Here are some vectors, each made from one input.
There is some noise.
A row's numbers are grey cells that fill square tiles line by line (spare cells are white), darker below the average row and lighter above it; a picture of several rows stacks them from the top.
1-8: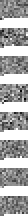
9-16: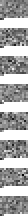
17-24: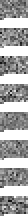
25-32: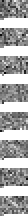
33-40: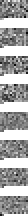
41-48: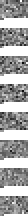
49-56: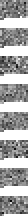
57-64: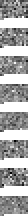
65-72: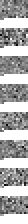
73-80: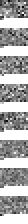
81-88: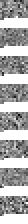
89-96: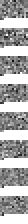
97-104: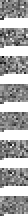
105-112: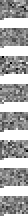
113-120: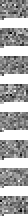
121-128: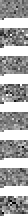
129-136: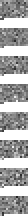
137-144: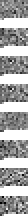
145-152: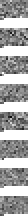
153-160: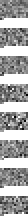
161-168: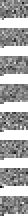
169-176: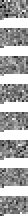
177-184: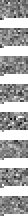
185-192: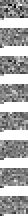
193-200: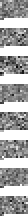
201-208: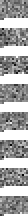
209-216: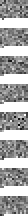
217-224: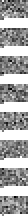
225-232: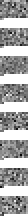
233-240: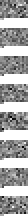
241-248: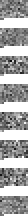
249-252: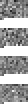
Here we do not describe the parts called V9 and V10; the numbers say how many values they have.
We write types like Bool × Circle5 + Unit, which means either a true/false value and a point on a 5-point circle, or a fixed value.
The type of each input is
(Line5 + V10) × V9 + List2(Line8).
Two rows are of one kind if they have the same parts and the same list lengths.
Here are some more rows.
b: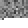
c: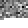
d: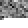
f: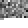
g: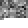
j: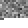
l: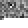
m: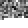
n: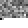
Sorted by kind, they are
b
c, g
d, f, l
j, n
m

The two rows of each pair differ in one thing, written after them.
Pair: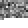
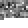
the place on the 8-point line in item 2 of the list
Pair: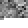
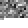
the place on the 8-point line in item 2 of the list
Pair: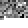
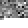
the place on the 8-point line in item 2 of the list
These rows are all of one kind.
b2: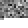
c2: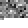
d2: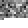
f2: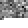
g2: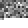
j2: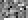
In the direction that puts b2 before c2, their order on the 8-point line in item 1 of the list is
g2, b2, f2, c2, j2, d2.
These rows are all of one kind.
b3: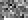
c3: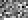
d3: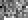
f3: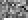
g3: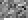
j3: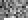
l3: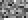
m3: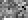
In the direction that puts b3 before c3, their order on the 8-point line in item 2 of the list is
f3, j3, l3, b3, c3, g3, m3, d3.
